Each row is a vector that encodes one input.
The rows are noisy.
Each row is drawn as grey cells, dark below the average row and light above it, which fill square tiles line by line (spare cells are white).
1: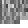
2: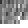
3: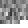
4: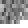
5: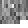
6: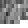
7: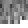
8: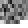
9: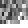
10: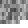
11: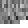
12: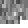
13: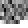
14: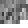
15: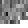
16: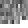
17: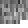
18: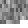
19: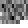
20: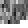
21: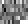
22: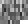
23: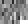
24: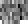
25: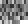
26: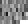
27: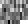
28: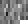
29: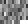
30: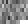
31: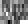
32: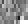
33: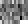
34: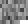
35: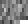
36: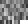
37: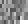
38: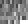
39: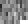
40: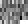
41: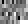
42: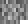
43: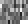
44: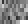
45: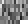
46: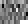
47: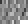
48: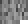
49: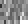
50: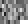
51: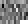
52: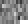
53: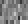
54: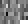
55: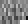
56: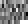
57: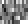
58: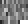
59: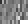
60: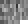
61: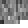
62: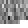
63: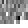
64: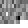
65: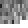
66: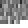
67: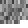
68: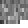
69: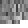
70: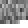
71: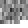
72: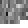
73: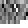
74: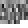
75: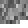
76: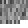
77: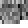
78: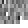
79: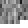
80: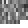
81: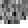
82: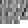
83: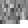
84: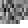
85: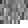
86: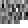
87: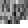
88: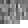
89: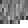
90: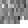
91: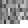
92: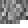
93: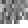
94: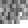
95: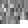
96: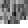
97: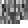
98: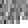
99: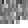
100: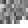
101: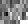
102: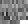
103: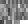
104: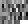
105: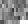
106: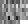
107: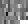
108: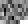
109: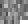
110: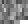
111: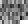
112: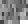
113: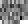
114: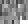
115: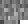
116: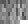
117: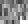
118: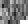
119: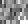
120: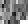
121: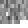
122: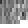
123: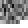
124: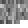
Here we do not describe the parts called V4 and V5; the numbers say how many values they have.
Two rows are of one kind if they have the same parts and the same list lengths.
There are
3 kinds of row.
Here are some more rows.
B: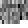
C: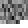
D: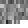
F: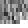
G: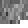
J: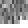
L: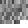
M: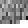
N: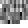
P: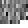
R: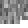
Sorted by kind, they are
B, C, N
D, G, P, R
F, J, L, M

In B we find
a value of V5.
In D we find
a node of a 7-node tree and a value of V4.
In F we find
a point on a 6-point line and a value of V4.
